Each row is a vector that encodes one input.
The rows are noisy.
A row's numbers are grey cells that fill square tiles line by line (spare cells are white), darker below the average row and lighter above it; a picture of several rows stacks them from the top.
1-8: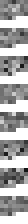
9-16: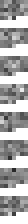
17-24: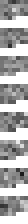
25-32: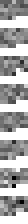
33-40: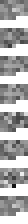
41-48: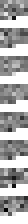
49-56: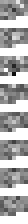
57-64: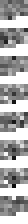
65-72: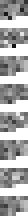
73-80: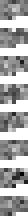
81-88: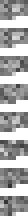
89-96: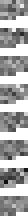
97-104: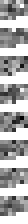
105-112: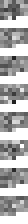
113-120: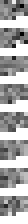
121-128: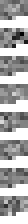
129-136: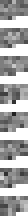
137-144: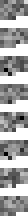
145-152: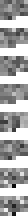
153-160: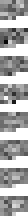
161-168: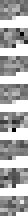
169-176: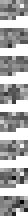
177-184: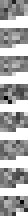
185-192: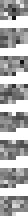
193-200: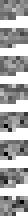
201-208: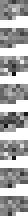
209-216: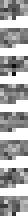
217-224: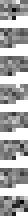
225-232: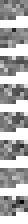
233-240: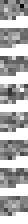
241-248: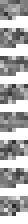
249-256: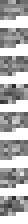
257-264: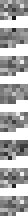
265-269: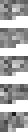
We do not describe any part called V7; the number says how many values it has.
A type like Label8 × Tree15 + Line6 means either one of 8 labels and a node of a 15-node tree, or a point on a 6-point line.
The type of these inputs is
(Bool × Bool × Bool + V7) × Line4.
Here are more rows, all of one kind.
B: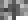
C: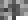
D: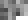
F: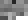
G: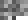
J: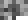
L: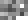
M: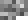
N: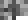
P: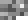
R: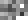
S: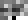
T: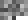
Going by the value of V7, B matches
C, J and N.
